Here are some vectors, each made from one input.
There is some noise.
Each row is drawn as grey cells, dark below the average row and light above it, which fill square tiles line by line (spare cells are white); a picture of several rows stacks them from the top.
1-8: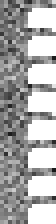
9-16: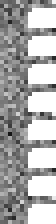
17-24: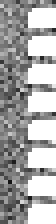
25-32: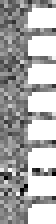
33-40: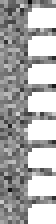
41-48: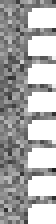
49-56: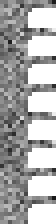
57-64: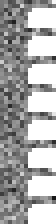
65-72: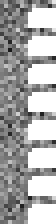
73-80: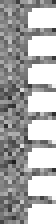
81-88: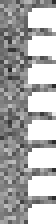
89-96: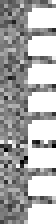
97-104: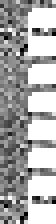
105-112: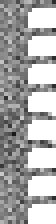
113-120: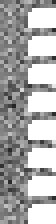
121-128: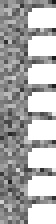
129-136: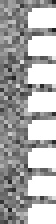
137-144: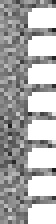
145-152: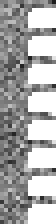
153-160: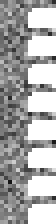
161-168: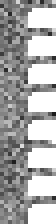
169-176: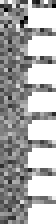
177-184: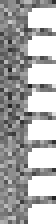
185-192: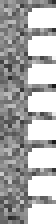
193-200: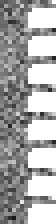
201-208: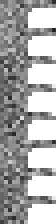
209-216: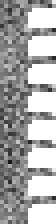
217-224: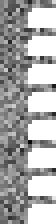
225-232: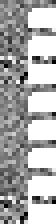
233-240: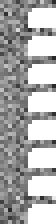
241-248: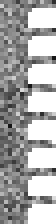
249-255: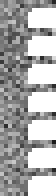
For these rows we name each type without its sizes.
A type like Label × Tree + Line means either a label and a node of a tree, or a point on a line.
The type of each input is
List(Line).
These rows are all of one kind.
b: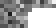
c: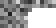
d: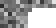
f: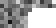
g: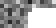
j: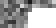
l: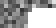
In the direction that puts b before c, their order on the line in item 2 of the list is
b, d, f, g, j, l, c.
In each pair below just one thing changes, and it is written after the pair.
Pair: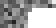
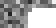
the place on the line in item 1 of the list
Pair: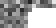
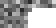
the place on the line in item 2 of the list
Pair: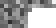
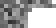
the place on the line in item 2 of the list
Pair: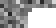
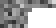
the place on the line in item 1 of the list
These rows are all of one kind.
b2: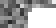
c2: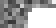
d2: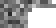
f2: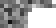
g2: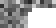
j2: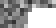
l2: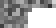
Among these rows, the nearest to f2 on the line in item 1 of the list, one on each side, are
d2 and l2.
